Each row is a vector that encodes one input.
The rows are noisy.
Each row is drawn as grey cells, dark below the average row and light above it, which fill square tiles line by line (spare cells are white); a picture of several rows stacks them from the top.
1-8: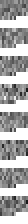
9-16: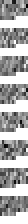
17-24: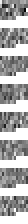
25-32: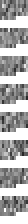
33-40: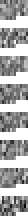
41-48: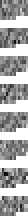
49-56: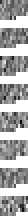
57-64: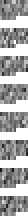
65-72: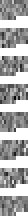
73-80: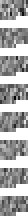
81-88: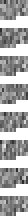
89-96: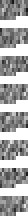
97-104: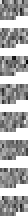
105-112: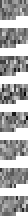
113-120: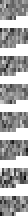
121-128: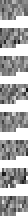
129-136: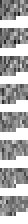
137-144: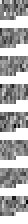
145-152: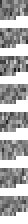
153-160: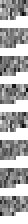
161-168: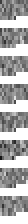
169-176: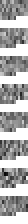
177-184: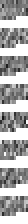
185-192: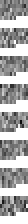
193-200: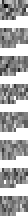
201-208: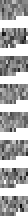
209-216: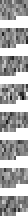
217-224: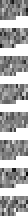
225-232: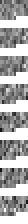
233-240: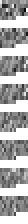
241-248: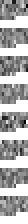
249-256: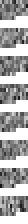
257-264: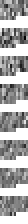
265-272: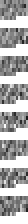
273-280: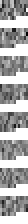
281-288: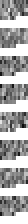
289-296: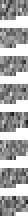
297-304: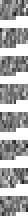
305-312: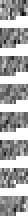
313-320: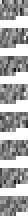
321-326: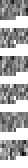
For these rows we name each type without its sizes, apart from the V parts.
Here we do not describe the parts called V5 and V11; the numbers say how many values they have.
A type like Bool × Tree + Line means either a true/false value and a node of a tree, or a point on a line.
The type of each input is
Bool × V5 + List(Line) × V11.
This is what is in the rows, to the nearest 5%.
About 10% of them hold a true/false value and a value of V5. The rest hold a value of V11, together with a list of points on a line.
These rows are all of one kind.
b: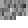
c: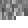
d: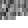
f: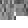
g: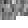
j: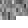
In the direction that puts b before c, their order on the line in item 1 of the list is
b, j, d, g, c, f.
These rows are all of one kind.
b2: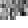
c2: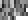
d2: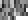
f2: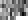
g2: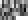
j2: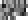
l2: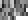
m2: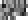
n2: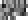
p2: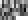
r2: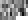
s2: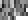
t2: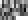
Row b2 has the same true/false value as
f2 and r2.
